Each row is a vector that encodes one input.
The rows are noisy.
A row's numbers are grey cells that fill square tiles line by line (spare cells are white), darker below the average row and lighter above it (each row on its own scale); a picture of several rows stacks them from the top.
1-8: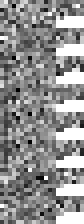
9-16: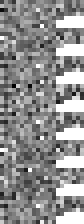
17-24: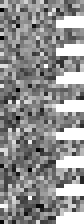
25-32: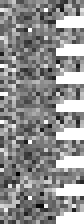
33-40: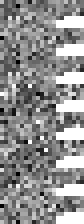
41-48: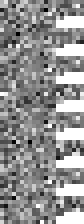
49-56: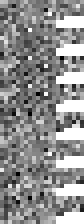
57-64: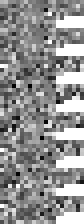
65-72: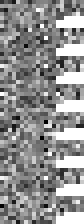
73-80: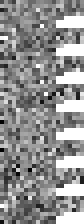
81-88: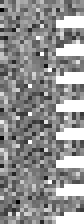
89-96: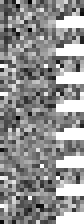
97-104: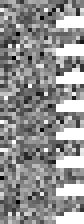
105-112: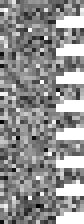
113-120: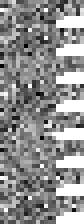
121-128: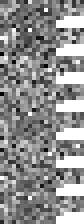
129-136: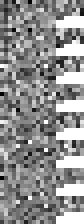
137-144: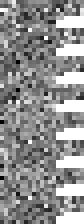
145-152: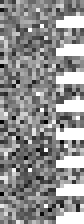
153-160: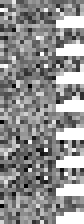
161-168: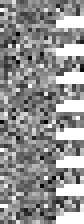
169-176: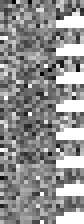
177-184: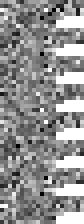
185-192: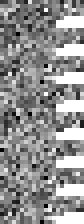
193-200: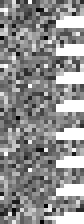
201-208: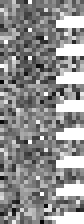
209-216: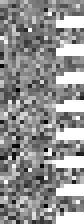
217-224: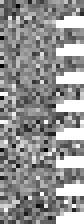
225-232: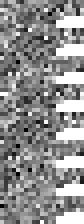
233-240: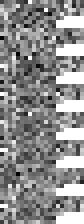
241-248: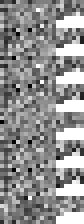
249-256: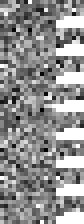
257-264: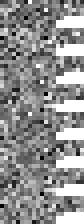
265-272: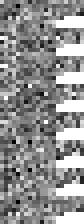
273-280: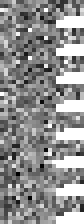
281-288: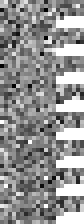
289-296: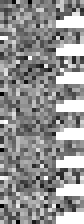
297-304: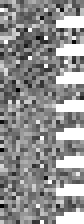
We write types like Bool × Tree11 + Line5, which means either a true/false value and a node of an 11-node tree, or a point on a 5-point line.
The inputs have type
Bool × Circle6 + Circle11.
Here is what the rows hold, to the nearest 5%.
About 45% of them hold a point on a 6-point circle and a true/false value. The rest hold a point on an 11-point circle.
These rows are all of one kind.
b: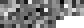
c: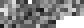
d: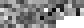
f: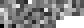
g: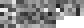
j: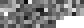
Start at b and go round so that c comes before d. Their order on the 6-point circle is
b, j, c, g, f, d.
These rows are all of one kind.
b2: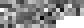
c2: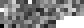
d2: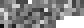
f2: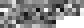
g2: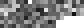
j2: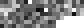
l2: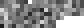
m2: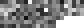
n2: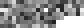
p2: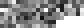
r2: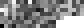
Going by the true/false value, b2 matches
f2, n2 and p2.
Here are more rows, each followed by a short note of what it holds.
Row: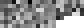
a point on an 11-point circle
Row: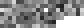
a point on a 6-point circle and a true/false value
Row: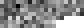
a point on an 11-point circle
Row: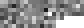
a point on an 11-point circle
